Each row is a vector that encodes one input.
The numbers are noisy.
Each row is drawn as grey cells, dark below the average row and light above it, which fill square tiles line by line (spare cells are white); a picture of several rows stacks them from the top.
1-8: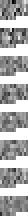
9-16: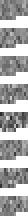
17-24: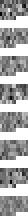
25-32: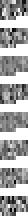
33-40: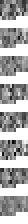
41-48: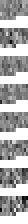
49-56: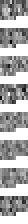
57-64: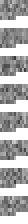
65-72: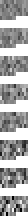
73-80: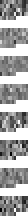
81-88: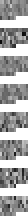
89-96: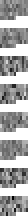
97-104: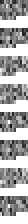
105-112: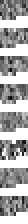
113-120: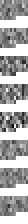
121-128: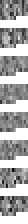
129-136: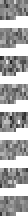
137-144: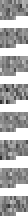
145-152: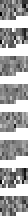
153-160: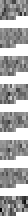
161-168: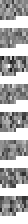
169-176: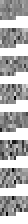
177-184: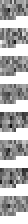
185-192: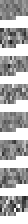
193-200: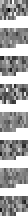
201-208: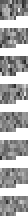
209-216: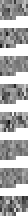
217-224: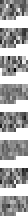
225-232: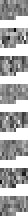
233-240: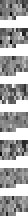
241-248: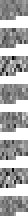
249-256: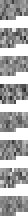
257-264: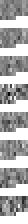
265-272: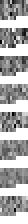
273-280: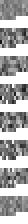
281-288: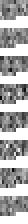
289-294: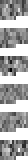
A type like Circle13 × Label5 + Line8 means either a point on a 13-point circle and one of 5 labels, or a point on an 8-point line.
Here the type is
Tree10 + Tree19 × Tree19.
